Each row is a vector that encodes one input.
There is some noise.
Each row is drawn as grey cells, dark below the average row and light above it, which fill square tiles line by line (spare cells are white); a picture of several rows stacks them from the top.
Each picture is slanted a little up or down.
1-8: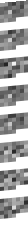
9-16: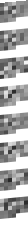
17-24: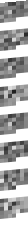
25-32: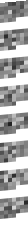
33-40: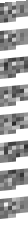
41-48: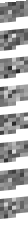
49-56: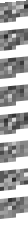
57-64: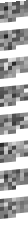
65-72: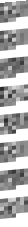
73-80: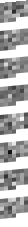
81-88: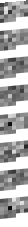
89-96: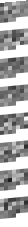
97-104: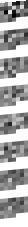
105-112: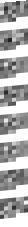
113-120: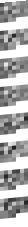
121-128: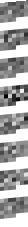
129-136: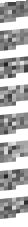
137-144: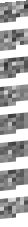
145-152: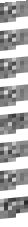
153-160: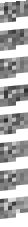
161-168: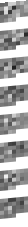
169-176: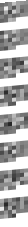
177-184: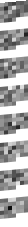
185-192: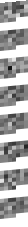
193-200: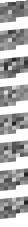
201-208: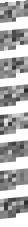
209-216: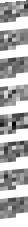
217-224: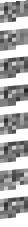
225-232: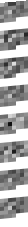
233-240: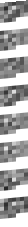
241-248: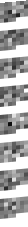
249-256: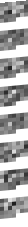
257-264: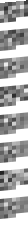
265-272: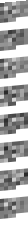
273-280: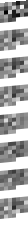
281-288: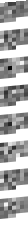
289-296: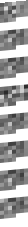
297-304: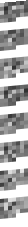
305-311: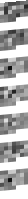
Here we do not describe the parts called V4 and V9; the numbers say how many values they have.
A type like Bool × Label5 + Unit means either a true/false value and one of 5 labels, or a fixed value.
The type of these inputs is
Bool × (Circle6 + V9) × V4.
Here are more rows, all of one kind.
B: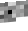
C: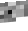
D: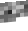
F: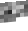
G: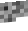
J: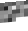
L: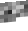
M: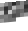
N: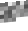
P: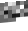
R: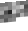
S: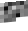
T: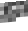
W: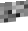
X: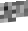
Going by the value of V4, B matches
C, G, N and X.
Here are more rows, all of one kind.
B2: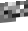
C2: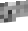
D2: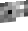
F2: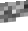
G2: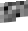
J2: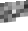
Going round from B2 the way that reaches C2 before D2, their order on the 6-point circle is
B2, F2, J2, C2, G2, D2.
